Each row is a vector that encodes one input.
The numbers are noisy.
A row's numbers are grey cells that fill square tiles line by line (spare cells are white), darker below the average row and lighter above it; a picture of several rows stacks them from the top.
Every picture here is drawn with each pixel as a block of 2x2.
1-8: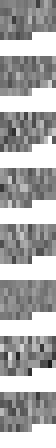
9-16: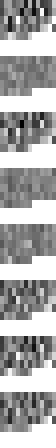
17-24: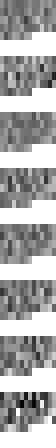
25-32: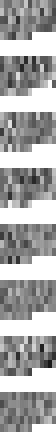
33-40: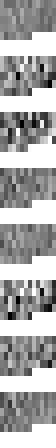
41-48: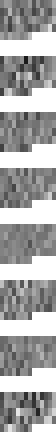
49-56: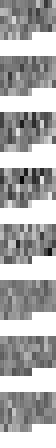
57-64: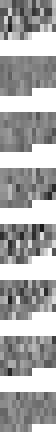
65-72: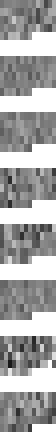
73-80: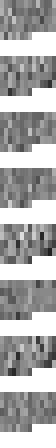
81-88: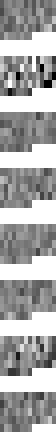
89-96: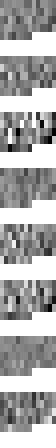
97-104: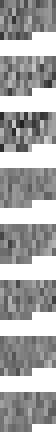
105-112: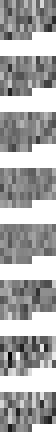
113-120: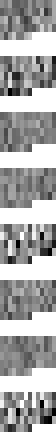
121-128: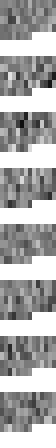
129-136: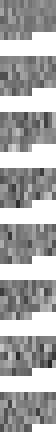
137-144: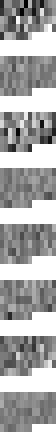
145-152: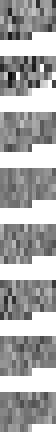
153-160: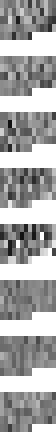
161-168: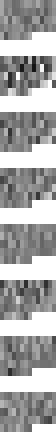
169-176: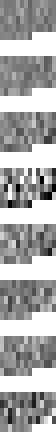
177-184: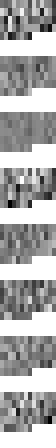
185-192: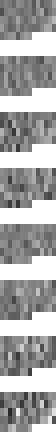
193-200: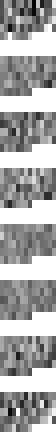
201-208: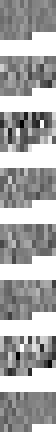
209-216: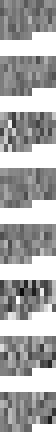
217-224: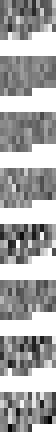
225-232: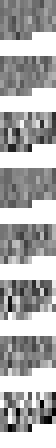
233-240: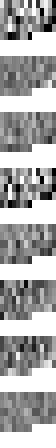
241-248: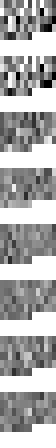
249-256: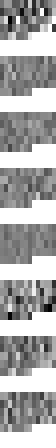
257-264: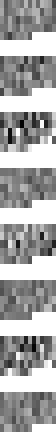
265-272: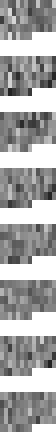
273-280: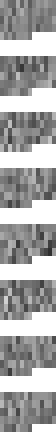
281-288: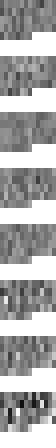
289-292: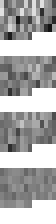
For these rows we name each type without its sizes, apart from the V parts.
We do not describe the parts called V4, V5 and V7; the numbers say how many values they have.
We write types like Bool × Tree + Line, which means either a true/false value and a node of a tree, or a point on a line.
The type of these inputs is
(Circle × Circle + (Line + V5) × V7) × V4.
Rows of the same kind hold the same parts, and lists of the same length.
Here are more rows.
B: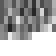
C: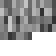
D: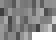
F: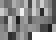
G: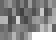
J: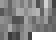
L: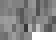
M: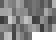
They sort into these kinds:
B, D, F
C, G
J, L, M

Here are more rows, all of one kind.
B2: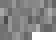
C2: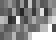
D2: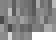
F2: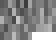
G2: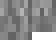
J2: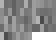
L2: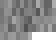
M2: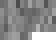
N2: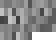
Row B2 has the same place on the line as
C2, L2 and M2.
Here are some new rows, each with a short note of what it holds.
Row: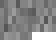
a point on a line, a value of V4 and a value of V7
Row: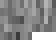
a point on each of two circles and a value of V4
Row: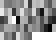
a point on a line, a value of V4 and a value of V7
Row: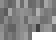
a value of V4, a value of V5 and a value of V7
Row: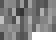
a point on each of two circles and a value of V4
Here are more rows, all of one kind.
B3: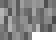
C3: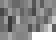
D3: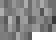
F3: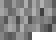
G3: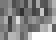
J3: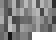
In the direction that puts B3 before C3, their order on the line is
F3, G3, D3, J3, B3, C3.
